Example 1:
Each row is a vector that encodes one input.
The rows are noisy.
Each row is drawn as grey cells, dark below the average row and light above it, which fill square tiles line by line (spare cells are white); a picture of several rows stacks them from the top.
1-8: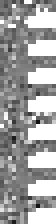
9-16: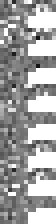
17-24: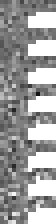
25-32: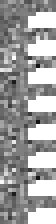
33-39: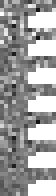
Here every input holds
a point on a 6-point line.
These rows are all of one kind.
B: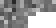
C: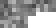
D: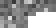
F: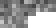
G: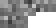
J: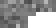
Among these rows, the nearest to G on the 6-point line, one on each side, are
B and J.
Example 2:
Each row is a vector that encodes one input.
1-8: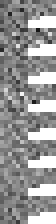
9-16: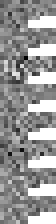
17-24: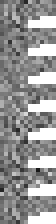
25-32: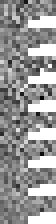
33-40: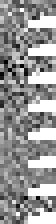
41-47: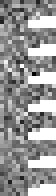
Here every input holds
a point on a 5-point line.
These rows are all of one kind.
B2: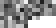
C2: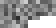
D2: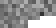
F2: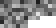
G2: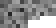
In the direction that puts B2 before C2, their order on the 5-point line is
B2, C2, D2, G2, F2.
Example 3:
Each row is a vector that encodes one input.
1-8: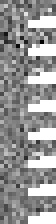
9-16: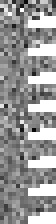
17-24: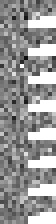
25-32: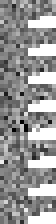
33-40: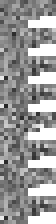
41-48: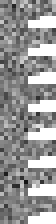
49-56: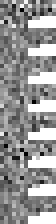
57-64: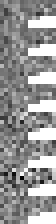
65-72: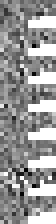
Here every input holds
a point on an 8-point line.
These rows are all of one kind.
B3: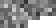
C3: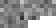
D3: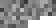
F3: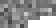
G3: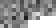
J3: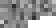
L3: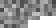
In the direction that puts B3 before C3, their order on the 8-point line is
G3, L3, D3, B3, F3, C3, J3.
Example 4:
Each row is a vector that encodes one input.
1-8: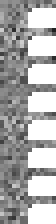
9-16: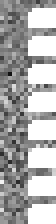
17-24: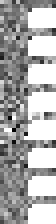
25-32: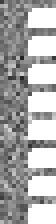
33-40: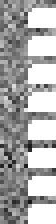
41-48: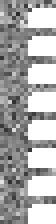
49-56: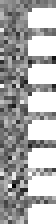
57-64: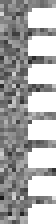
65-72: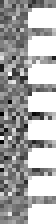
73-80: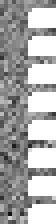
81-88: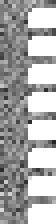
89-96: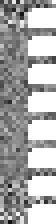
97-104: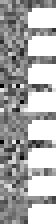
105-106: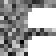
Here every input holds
a node of a 14-node tree.
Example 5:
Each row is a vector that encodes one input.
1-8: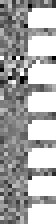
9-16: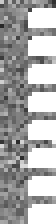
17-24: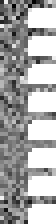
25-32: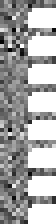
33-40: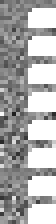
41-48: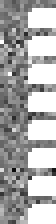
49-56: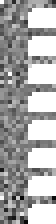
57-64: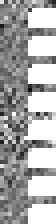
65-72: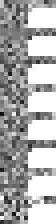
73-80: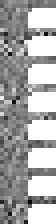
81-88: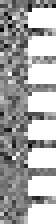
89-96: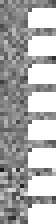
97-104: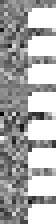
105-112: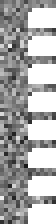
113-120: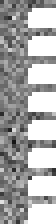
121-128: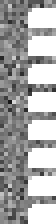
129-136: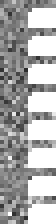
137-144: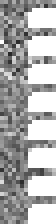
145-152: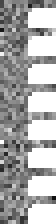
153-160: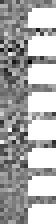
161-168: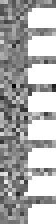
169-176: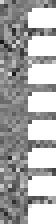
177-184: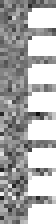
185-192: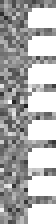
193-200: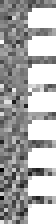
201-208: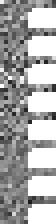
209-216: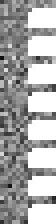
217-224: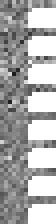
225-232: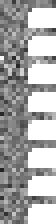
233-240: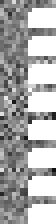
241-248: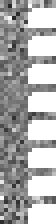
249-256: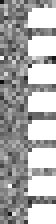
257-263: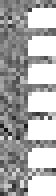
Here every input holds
a node of a 14-node tree.
